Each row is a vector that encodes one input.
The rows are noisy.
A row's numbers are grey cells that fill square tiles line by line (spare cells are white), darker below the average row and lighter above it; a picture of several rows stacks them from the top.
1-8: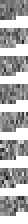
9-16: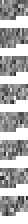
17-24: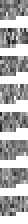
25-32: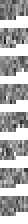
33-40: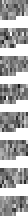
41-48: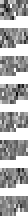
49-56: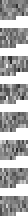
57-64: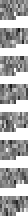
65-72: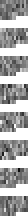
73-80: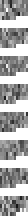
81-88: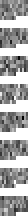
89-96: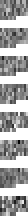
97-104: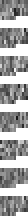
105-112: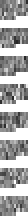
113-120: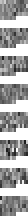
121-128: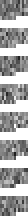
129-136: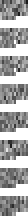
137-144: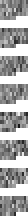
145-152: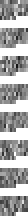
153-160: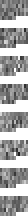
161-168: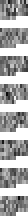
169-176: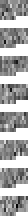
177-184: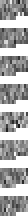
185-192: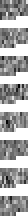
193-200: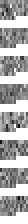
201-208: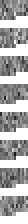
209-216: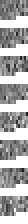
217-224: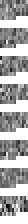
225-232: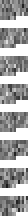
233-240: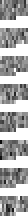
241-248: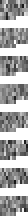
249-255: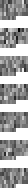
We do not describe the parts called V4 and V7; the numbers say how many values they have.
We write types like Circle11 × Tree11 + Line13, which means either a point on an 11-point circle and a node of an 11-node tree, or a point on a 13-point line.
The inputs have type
Bool × V7 + (Circle9 + Line5) × V4.
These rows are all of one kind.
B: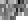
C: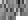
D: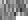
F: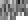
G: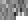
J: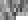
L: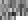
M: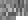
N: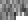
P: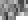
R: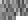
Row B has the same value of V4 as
G, J and P.
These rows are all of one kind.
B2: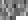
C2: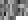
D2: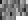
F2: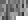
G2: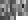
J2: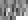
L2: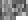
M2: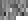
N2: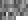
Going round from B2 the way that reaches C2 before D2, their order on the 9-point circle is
B2, C2, M2, F2, N2, L2, D2, G2, J2.
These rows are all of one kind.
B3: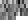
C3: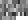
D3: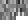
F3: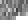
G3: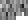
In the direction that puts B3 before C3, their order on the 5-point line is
B3, F3, D3, G3, C3.
